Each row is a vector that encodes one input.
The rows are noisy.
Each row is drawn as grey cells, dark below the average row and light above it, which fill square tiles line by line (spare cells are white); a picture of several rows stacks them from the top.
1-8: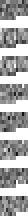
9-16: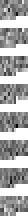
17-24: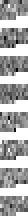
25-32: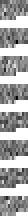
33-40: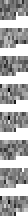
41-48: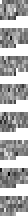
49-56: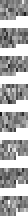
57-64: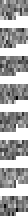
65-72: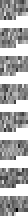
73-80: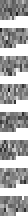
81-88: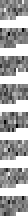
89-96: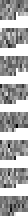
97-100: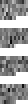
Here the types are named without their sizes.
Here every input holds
a node of a tree, together with either a fixed value, or four true/false values.
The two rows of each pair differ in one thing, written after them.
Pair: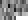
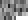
the node of the tree
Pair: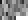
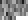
the node of the tree
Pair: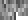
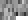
the node of the tree
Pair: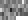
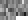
one of the four true/false values
